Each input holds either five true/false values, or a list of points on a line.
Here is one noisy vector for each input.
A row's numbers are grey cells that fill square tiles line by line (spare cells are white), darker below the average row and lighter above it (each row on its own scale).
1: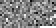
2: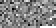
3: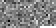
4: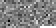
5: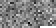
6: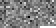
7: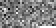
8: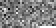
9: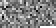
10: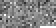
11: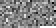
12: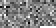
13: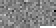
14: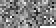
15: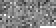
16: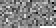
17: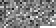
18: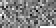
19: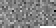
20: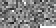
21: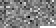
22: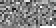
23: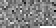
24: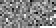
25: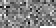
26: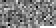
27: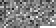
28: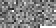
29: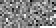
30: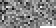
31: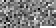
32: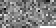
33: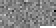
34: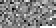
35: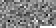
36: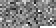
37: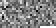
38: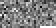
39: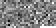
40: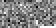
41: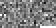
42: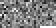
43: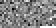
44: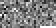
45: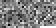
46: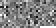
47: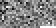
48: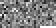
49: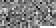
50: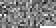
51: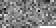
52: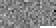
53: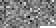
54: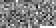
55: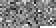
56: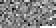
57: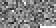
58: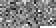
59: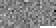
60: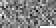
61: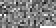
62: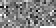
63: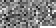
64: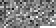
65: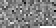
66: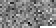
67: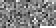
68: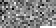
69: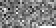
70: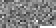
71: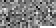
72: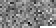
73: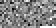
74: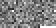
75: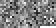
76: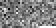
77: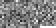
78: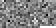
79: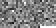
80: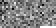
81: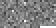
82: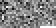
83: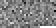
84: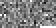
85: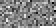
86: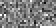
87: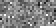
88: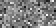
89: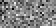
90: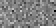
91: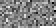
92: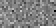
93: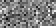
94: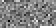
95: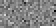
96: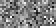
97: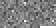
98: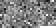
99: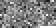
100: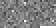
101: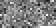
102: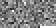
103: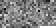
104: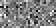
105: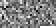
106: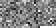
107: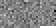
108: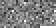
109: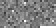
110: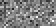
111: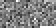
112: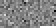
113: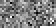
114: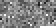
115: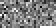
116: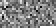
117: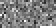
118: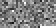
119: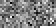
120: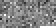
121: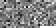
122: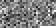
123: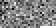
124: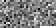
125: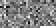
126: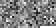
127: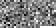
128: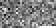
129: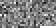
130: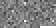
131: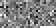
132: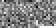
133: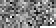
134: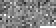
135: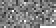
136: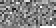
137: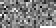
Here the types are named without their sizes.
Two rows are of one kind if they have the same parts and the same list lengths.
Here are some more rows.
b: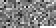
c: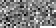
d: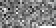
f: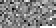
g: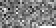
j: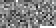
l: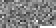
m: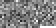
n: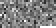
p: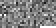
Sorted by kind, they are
b
c
d, g
f, n, p
j, l, m

